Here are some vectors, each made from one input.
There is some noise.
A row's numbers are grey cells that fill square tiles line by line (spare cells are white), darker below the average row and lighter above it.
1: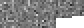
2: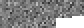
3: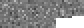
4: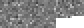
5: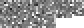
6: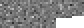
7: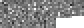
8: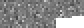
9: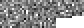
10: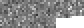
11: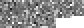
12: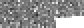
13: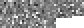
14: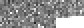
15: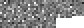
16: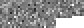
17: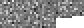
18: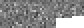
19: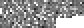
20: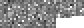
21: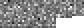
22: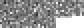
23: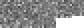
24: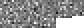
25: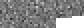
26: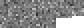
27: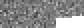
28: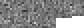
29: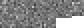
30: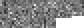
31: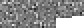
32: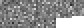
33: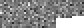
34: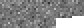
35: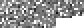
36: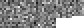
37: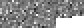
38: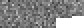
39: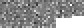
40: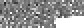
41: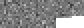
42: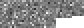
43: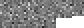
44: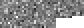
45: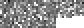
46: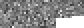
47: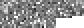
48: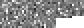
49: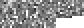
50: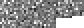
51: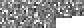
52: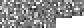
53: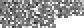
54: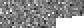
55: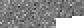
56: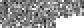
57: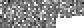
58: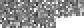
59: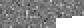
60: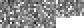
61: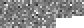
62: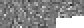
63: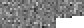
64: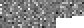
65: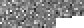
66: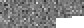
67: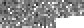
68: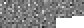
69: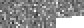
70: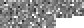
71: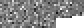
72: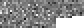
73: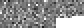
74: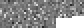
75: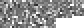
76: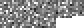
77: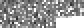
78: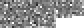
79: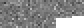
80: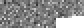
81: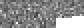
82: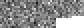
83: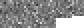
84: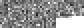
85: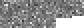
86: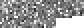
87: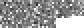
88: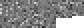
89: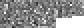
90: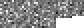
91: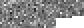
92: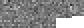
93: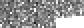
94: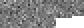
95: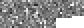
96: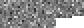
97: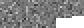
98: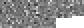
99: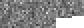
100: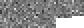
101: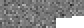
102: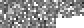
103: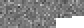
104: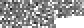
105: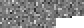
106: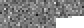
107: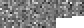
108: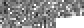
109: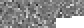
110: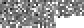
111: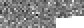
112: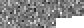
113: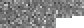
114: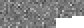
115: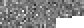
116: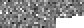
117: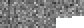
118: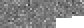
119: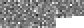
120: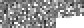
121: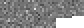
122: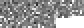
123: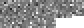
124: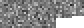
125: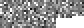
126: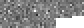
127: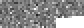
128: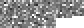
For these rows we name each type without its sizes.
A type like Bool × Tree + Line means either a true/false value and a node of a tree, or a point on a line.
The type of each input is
Label × (Label + Tree).
